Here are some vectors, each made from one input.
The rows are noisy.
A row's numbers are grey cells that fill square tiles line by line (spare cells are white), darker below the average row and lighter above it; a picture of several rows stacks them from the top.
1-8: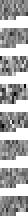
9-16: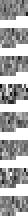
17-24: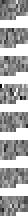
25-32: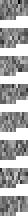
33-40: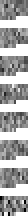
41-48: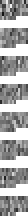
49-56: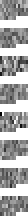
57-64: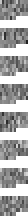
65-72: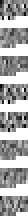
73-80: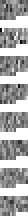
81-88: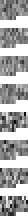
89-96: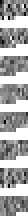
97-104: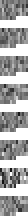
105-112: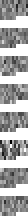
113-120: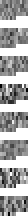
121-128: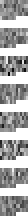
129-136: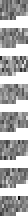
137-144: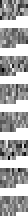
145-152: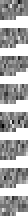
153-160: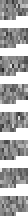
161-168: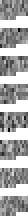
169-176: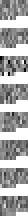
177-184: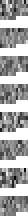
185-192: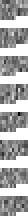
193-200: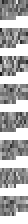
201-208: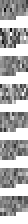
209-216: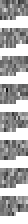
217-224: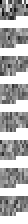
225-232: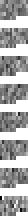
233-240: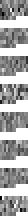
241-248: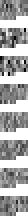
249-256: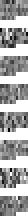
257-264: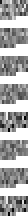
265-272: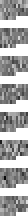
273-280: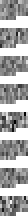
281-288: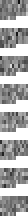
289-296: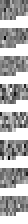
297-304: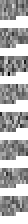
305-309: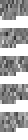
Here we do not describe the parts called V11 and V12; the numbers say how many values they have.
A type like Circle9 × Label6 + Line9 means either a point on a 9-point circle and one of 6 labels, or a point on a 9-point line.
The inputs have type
(Bool × Bool × Bool × Bool + Unit) × V11 × V12 + Tree14.
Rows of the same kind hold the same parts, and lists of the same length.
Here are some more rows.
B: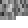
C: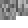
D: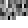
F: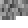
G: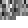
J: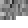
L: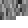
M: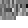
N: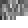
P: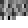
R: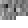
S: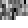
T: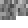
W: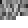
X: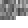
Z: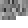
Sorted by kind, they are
B, D, G, P, S, W
C, F, J, T, X, Z
L, M, N, R

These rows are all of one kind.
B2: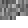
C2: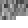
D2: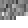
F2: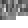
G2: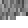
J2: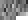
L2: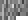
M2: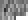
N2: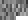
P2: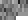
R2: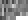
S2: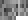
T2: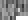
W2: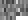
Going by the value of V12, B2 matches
G2, L2, T2 and W2.
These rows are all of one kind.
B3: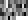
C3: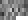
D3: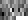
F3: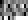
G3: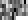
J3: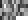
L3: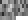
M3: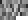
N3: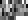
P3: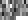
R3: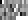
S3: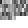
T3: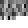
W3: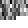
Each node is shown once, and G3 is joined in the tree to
P3.
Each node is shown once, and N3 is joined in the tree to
P3.
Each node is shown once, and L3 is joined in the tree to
C3, P3 and S3.
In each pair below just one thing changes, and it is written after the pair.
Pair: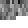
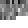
one of the four true/false values
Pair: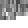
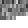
the value of V11
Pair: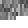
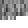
the value of V11
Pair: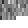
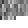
the value of V11
